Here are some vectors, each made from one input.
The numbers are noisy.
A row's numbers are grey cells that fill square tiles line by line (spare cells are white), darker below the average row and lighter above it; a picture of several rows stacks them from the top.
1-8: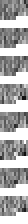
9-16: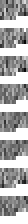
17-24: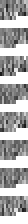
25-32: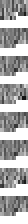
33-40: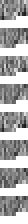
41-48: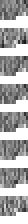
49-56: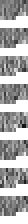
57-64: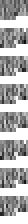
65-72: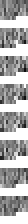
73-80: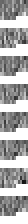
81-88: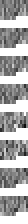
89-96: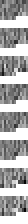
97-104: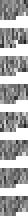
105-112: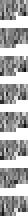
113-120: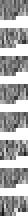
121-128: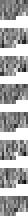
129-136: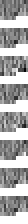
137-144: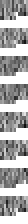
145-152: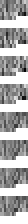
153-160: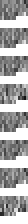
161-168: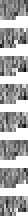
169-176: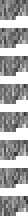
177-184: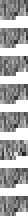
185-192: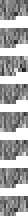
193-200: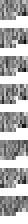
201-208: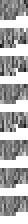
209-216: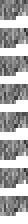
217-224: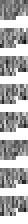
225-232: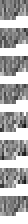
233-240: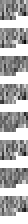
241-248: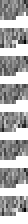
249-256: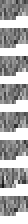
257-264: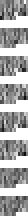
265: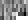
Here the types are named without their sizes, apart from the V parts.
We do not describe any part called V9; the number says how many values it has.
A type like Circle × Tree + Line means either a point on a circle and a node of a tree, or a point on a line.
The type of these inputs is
Bool × V9 + Line × Line × Line × Line.
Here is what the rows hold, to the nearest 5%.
About 60% of them hold a point on each of four lines. The rest hold a true/false value and a value of V9.
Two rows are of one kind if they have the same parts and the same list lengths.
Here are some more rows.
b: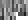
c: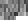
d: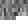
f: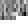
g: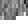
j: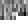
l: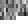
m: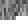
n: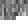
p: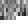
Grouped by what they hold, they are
b, f, j, l, p
c, d, g, m, n

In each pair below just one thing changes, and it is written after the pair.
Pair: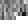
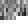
the value of V9
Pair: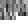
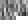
the value of V9
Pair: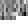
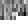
the value of V9
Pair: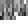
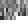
the value of V9
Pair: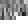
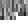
the value of V9
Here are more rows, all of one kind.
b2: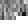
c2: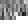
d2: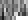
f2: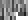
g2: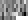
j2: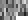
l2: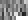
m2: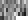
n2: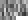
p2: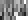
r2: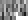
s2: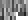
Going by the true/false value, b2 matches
g2 and m2.
